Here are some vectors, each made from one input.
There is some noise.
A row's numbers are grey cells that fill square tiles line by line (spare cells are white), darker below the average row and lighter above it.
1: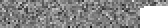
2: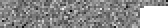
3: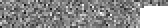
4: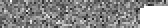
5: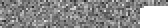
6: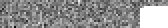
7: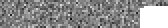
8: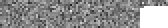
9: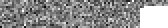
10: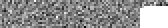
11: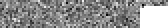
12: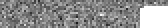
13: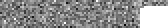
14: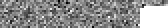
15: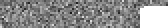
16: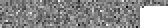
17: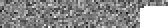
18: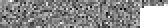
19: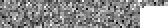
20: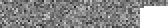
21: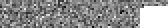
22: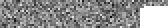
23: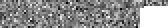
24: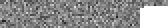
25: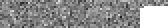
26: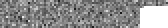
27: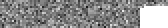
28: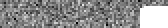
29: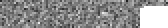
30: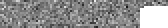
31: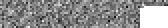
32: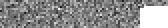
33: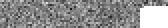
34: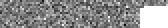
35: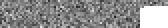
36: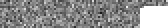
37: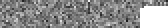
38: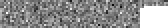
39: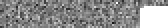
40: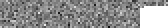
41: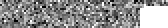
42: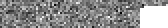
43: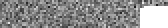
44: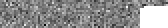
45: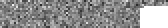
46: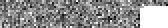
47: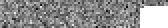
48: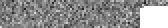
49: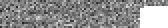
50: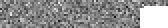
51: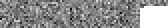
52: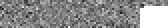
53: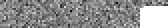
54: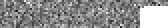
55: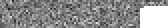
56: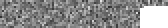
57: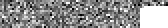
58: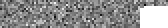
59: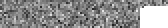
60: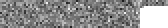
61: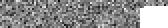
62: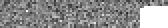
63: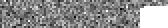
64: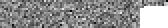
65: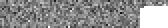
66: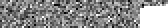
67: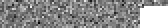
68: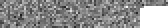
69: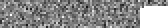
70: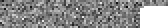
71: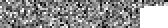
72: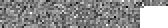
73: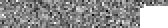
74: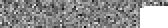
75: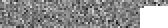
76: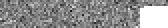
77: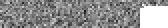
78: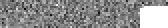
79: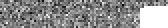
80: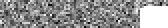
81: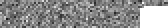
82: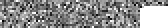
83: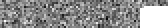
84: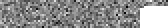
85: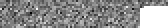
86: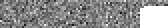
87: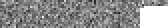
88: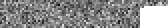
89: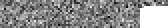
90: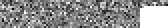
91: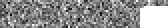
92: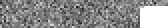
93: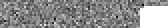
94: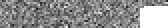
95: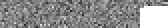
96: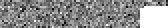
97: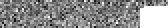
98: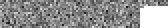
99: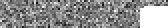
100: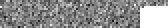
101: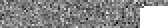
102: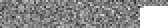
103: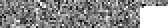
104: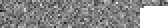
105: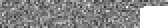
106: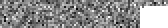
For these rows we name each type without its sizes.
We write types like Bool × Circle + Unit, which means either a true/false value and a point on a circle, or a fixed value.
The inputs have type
(Bool × Bool × Bool + Label) × Circle.
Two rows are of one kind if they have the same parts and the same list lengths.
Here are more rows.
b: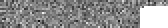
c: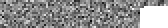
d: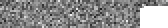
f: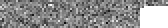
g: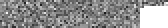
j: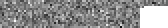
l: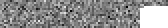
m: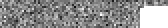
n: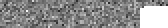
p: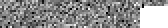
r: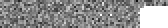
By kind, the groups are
b, d, f, g, j, l
c, m, n, p, r

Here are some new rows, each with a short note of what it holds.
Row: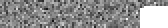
a point on a circle and a label
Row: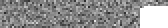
a point on a circle and three true/false values
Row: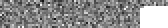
a point on a circle and a label
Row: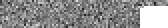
a point on a circle and three true/false values
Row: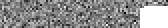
a point on a circle and three true/false values
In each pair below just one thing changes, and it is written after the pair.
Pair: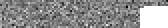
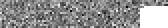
one of the three true/false values
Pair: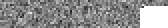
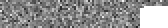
the place on the circle
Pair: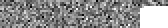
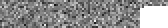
the place on the circle
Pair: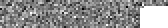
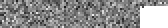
one of the three true/false values
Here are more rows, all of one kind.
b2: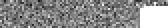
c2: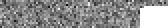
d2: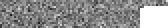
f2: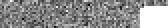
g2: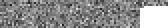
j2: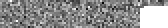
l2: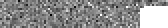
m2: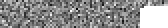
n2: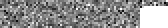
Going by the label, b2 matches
f2 and j2.
